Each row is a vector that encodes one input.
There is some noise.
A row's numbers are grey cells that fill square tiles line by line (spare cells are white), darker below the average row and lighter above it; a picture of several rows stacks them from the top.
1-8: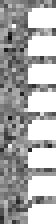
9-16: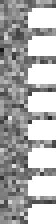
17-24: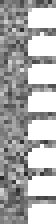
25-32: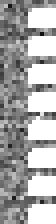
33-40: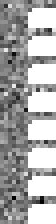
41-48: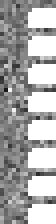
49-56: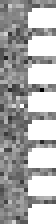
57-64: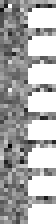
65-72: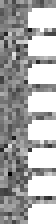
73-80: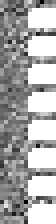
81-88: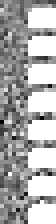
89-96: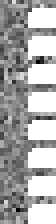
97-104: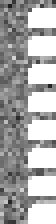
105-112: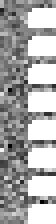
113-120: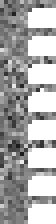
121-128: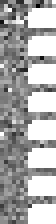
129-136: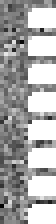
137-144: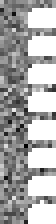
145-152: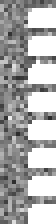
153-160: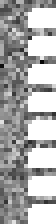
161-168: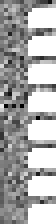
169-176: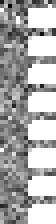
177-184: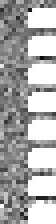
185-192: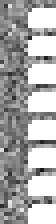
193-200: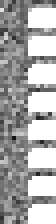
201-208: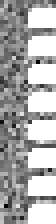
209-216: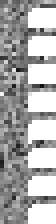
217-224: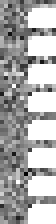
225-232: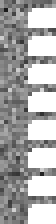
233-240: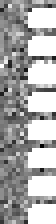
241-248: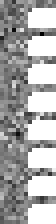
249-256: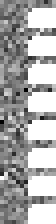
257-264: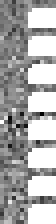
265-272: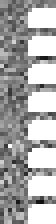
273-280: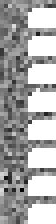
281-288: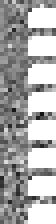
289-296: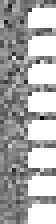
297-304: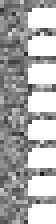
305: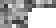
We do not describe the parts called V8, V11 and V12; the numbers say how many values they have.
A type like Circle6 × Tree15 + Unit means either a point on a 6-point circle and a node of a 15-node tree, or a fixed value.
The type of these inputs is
Label5 + Line6 × V11 + (Tree10 + V8) × V12.
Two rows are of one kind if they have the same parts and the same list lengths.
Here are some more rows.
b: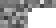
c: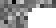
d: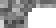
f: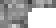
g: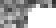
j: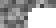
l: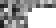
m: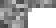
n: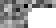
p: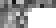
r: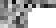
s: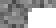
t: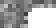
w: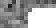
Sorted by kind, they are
b, g, t
c, d, j, p, s, w
f, l, m
n, r

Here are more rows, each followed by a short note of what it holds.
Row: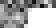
a value of V8 and a value of V12
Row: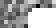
a point on a 6-point line and a value of V11
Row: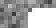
a value of V8 and a value of V12
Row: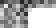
one of 5 labels
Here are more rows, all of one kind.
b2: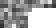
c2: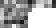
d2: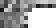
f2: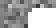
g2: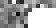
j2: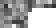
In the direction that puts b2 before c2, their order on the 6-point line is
d2, f2, b2, g2, c2, j2.
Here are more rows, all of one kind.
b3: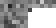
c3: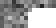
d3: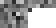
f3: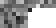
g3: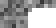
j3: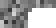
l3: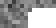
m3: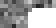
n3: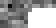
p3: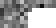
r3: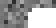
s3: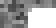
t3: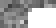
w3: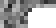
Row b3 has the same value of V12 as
l3, m3, p3 and s3.
